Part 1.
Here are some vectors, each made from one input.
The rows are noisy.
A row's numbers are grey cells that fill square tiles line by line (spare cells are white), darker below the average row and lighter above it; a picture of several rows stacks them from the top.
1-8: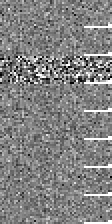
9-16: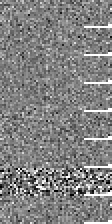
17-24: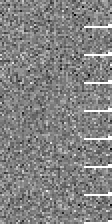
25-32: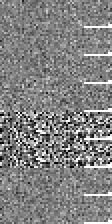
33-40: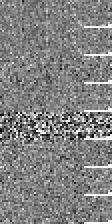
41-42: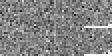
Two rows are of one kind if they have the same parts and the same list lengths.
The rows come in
3 kinds.
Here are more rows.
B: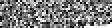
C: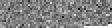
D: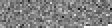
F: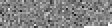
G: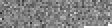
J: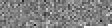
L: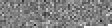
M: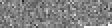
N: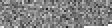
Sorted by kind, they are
B
C, D, G, J, L, M
F, N

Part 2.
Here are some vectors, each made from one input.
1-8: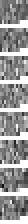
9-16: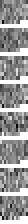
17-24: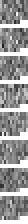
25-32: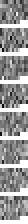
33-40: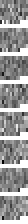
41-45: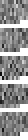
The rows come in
2 kinds.
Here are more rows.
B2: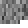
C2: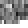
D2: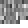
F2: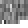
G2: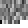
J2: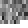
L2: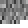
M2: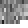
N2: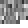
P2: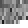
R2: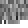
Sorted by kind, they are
B2, C2, F2, G2, J2, L2, R2
D2, M2, N2, P2

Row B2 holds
a point on a 6-point line and three true/false values.
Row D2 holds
a point on a 6-point line.
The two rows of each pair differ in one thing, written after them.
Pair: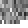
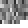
one of the three true/false values
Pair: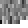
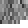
one of the three true/false values
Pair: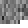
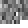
the place on the 6-point line
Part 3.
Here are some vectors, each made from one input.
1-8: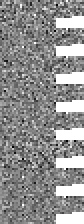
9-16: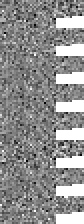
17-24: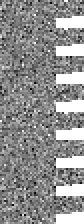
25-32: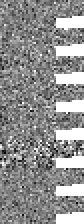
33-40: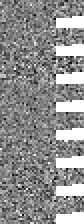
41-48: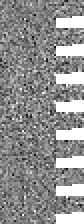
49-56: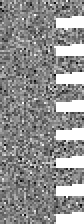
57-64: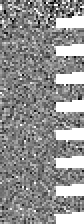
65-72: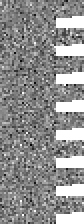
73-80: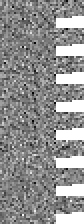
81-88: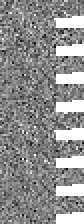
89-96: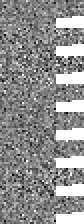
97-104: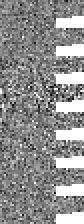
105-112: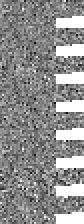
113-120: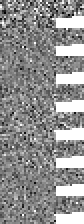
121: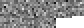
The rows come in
3 kinds.
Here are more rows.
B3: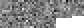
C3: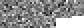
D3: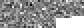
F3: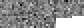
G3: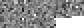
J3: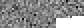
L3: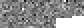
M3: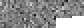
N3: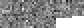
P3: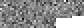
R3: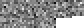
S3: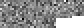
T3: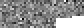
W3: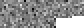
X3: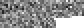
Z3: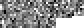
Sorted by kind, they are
B3, F3, J3, L3, M3, N3, P3, R3, S3, T3, W3
C3, D3, G3, X3
Z3

